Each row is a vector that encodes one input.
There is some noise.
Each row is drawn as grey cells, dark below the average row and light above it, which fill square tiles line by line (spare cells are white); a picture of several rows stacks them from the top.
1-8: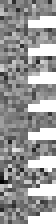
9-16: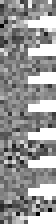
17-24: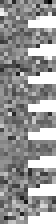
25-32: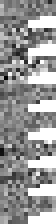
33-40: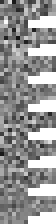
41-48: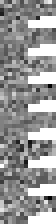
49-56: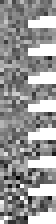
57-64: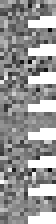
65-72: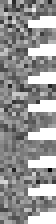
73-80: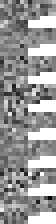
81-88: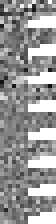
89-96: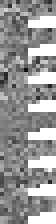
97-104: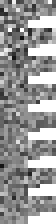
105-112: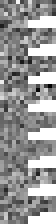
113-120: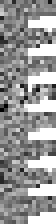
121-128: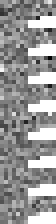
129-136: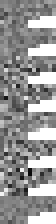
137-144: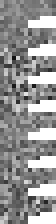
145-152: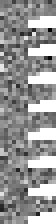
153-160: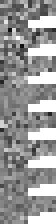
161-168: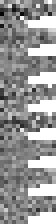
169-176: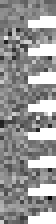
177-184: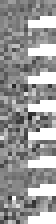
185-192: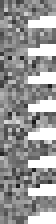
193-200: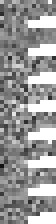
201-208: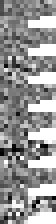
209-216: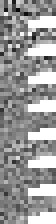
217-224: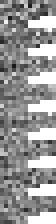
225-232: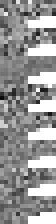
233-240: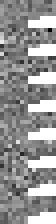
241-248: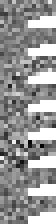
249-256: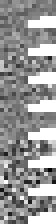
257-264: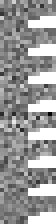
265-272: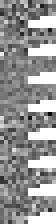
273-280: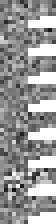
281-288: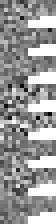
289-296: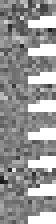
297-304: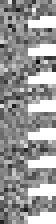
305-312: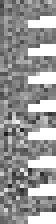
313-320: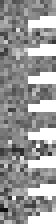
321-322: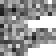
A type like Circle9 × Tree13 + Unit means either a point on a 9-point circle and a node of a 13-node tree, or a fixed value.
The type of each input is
(Bool × Bool × Bool + Unit) × Line4 + List2(Line15).
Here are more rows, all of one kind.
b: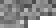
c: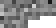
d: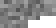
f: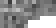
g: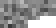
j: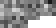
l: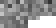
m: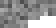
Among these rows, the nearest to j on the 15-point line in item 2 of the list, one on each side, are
c and d.
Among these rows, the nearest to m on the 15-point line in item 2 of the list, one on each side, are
f and l.
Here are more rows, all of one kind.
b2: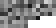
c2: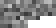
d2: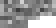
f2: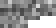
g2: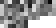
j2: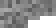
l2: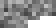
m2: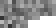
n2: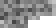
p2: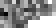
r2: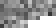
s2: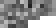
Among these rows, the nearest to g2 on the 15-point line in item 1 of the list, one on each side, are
b2 and s2.
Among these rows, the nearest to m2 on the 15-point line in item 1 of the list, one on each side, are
c2 and j2.
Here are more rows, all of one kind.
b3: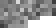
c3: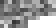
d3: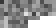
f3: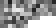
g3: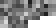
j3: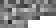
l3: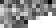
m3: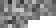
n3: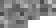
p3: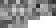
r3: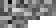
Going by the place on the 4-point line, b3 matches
g3, m3 and n3.
